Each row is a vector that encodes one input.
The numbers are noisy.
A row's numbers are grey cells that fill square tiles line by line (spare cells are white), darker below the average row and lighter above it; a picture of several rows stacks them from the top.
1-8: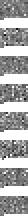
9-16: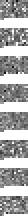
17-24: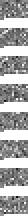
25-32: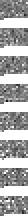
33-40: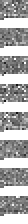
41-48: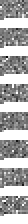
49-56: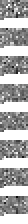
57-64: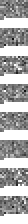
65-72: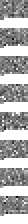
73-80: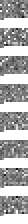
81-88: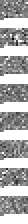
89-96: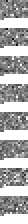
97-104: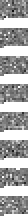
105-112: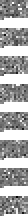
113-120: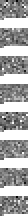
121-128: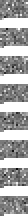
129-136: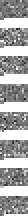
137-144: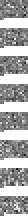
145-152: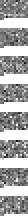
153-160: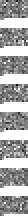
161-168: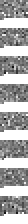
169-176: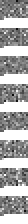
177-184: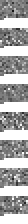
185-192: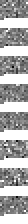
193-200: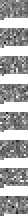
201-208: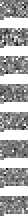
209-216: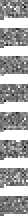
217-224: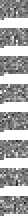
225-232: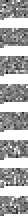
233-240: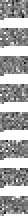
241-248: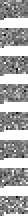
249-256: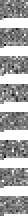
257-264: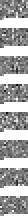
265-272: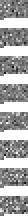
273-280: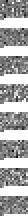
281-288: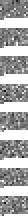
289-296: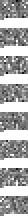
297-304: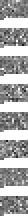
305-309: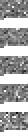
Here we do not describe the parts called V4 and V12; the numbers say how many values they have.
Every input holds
a node of a 15-node tree, together with either a true/false value and a value of V12, or a value of V4.
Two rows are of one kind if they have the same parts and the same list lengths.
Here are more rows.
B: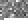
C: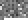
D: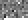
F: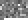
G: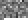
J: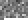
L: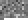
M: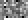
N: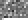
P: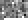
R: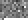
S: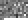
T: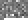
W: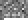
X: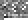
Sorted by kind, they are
B, D, G, S, T
C, F, J, L, M, N, P, R, W, X

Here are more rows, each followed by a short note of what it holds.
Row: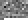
a node of a 15-node tree and a value of V4
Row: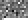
a node of a 15-node tree, a true/false value and a value of V12
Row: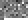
a node of a 15-node tree and a value of V4
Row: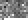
a node of a 15-node tree, a true/false value and a value of V12
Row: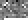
a node of a 15-node tree and a value of V4
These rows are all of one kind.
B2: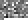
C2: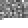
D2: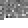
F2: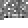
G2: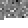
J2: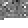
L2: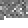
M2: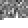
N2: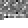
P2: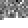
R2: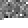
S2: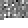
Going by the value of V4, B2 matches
D2 and N2.
